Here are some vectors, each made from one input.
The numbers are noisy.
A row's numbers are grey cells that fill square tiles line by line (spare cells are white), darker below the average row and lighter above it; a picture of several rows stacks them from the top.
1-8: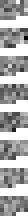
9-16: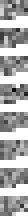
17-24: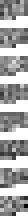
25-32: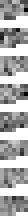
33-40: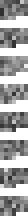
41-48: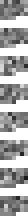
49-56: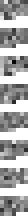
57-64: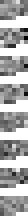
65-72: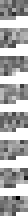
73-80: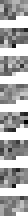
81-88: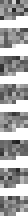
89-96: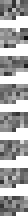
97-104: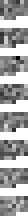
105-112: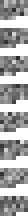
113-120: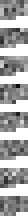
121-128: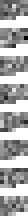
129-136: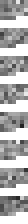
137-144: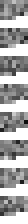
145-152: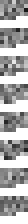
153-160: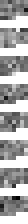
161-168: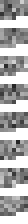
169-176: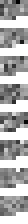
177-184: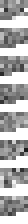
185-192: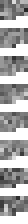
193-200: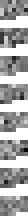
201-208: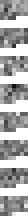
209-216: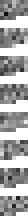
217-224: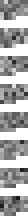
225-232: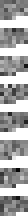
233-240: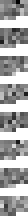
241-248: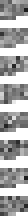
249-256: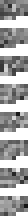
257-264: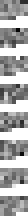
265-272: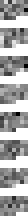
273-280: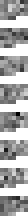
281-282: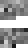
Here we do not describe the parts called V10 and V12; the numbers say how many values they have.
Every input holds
a value of V12, together with either a point on a 6-point circle and a value of V10, or a node of a 7-node tree.
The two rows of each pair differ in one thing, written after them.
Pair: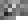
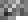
the place on the 6-point circle
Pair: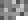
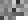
the value of V12
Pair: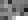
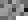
the value of V12
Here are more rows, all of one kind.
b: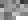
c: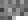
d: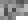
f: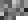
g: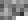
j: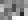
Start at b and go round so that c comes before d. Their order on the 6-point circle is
b, c, d, f, j, g.
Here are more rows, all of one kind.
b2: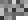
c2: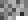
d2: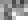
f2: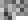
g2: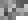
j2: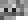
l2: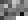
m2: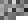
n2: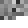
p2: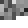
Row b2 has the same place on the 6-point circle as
c2 and p2.
